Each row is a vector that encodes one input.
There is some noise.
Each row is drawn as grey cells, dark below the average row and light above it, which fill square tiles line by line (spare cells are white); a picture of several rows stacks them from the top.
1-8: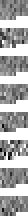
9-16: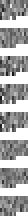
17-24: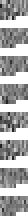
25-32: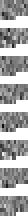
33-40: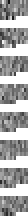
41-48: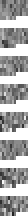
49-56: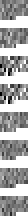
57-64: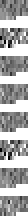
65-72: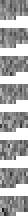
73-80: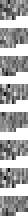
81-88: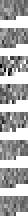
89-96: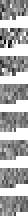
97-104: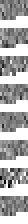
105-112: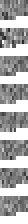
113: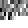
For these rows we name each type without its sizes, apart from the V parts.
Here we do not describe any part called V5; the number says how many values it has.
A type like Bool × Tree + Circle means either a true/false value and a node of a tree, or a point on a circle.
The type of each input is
List(Bool × (Line + V5)).
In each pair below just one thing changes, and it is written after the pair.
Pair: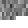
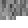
the true/false value in item 1 of the list
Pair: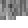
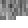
the place on the line in item 2 of the list
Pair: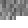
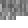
the true/false value in item 2 of the list
